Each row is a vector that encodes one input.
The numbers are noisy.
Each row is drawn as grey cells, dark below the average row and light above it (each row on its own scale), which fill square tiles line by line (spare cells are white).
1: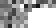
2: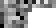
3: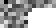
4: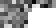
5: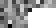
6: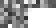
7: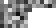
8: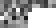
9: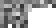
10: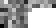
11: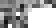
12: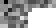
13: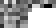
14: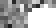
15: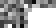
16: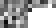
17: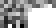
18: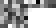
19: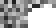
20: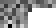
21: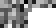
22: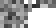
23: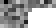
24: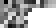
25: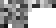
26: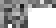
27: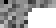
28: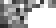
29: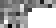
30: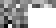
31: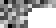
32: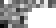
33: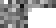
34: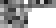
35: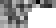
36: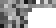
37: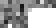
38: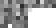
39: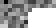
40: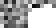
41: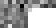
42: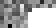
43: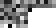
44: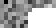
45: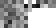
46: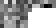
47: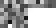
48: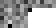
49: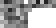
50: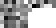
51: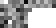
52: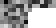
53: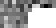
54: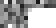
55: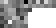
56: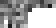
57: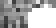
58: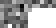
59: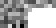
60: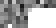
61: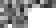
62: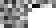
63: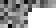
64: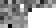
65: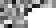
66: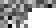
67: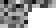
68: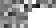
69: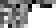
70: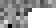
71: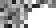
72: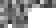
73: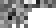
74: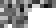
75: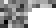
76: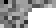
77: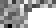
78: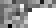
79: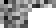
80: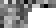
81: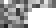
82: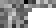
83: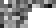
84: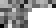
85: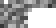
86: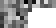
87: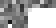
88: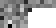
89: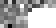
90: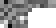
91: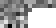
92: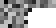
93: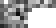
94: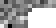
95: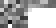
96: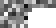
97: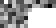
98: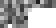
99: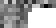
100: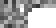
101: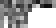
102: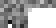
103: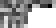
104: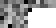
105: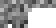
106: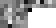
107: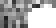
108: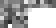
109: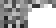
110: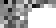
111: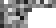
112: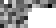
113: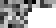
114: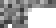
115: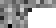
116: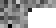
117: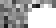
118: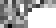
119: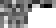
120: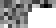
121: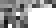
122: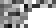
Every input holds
a list of up to two items, each a point on a 5-point line and a true/false value.
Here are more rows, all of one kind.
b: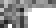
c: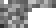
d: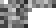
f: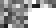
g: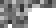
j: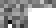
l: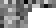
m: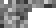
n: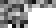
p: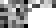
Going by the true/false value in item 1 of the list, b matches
f, g, j and n.
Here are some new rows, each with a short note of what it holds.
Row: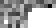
a list of two items
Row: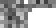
a list of two items
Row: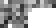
a list of one item
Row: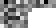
a list of two items
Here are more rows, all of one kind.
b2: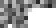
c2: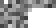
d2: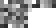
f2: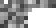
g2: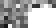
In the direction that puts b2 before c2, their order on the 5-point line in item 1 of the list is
f2, b2, g2, d2, c2.
